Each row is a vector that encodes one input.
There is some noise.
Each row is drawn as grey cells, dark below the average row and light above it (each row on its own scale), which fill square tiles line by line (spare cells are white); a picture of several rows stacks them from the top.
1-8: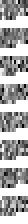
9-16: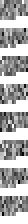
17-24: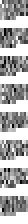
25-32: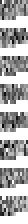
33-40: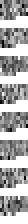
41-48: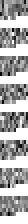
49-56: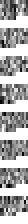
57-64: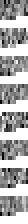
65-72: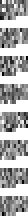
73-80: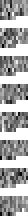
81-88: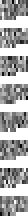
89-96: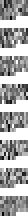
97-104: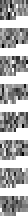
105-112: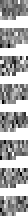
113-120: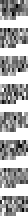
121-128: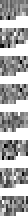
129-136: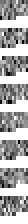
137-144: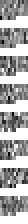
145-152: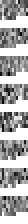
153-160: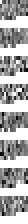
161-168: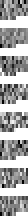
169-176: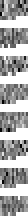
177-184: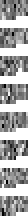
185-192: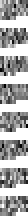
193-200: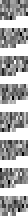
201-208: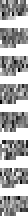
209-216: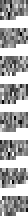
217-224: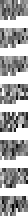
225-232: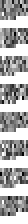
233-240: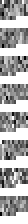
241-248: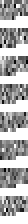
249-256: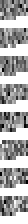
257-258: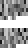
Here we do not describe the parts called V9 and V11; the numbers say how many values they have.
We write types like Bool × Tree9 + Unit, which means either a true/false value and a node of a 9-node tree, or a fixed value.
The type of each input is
Bool × V9 × V11 + Line3 × Line6 + Unit.
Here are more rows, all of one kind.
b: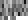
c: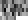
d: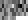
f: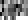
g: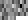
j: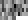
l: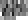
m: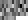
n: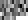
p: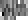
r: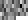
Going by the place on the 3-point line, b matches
c and j.
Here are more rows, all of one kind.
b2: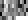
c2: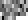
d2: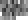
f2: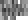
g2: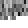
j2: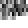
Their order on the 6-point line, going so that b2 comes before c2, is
b2, g2, f2, c2, d2, j2.
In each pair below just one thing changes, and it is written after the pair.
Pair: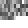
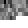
the value of V11
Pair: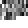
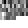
the value of V9
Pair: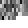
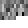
the true/false value
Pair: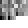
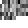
the value of V11
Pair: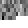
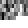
the value of V9
